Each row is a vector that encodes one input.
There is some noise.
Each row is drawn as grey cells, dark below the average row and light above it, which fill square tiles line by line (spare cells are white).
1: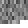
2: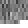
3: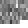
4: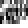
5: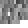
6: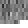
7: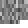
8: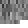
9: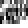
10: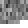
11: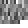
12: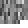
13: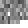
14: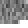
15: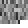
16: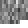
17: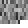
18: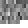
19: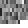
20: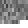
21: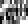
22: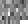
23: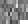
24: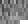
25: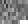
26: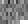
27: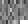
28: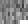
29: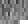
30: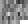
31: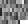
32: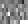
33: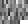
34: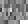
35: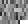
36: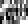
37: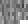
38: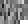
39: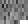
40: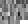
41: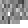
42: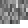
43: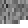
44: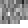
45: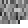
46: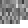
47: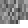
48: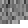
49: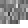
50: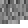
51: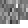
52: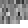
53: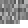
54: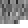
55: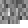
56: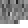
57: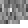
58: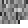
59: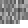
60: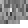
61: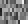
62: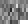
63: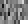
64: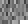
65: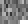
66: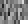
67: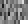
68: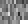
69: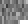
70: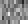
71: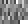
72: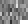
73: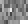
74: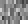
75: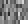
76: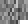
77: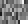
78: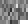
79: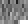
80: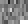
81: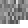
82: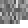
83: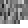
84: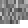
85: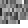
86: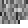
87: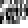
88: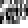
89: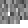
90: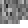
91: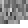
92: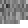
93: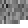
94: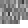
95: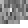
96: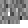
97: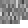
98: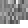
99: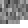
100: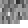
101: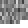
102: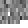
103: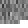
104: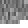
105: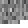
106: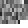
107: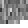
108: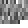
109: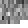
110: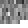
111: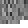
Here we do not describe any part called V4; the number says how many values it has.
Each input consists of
a list of up to three items, each a true/false value and a value of V4.
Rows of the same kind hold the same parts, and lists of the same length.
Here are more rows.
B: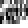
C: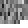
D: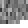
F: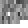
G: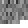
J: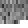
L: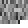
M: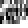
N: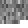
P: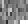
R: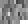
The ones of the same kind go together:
B, M
C, L
D, F, G, P, R
J, N

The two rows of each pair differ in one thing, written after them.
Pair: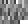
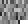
the value of V4 in item 1 of the list
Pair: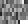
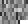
the value of V4 in item 1 of the list
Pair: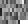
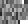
the true/false value in item 1 of the list
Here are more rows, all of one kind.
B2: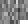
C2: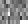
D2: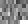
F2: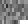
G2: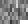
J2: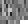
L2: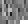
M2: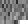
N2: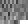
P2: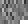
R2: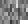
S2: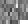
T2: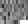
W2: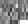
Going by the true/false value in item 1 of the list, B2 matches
C2, F2, J2 and L2.
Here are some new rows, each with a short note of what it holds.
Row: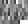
a list of one item
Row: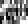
the empty list
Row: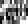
the empty list
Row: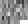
a list of three items
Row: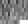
a list of three items
